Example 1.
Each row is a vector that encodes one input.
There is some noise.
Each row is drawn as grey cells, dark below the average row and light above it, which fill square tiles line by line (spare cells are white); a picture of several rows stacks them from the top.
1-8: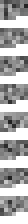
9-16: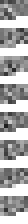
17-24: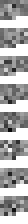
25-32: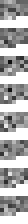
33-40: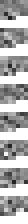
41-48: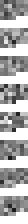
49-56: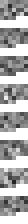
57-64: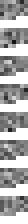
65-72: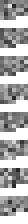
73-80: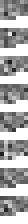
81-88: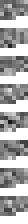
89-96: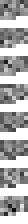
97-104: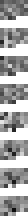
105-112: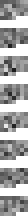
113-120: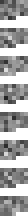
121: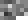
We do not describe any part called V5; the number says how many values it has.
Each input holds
either a point on an 8-point circle, or a fixed value, or a true/false value and a value of V5.
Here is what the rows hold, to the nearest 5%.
About 50% of them hold a point on an 8-point circle. About 5% of them hold a fixed value. The rest hold a true/false value and a value of V5.
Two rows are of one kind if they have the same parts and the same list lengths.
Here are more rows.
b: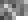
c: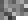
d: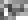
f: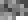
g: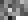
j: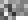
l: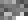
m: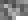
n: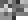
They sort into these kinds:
b, c, g, m
d, f, j, l
n

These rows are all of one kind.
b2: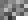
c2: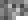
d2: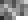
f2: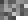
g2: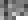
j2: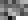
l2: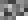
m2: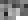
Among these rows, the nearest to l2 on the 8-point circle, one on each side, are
d2 and f2.
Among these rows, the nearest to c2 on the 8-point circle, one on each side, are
d2 and m2.
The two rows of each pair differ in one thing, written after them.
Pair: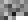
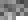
the true/false value
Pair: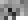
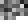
the true/false value
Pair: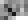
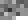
the true/false value
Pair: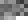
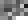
the value of V5
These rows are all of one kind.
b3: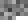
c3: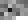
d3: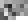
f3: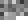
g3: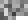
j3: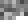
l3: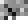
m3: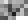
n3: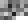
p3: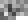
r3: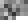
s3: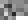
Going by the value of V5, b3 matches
c3, n3 and p3.
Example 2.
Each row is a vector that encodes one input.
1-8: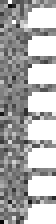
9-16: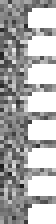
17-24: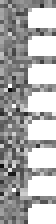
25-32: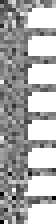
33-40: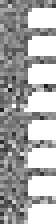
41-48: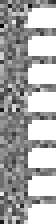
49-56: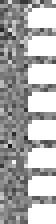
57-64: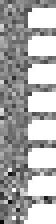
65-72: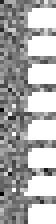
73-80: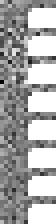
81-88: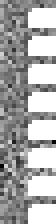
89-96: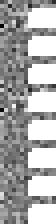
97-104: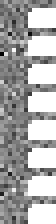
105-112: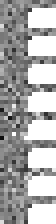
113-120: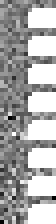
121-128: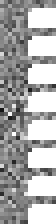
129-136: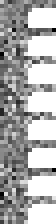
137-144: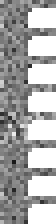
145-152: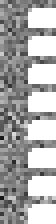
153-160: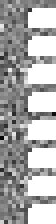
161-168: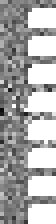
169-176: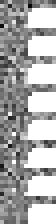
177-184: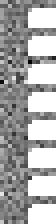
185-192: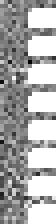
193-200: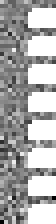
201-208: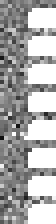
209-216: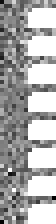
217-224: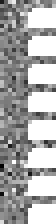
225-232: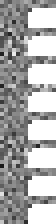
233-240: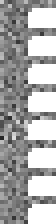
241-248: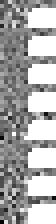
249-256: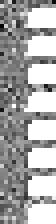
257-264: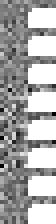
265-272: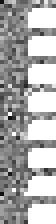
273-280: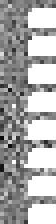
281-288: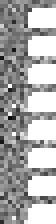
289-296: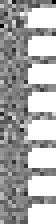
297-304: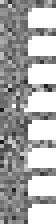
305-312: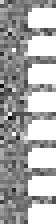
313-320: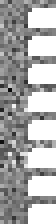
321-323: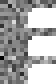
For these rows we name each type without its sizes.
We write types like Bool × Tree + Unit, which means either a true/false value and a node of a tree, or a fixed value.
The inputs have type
(Circle + Unit) × Line + Tree.
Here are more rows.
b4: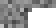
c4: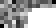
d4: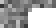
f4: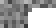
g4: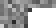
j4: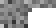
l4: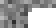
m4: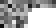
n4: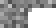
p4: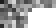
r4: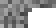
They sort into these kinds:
b4, g4, n4, r4
c4, m4, p4
d4, f4, j4, l4

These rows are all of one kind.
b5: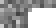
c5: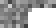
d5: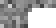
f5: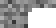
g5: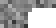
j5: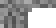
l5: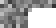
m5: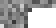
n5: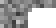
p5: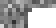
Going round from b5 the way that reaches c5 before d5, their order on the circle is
b5, j5, l5, c5, g5, d5, f5, m5, n5, p5.
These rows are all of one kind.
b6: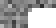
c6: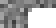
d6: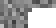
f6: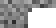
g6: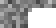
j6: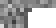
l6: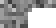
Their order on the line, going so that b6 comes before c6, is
l6, g6, b6, c6, f6, d6, j6.
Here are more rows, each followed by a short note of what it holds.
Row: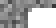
a point on a circle and a point on a line
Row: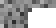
a point on a line
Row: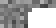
a point on a circle and a point on a line
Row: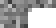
a point on a circle and a point on a line
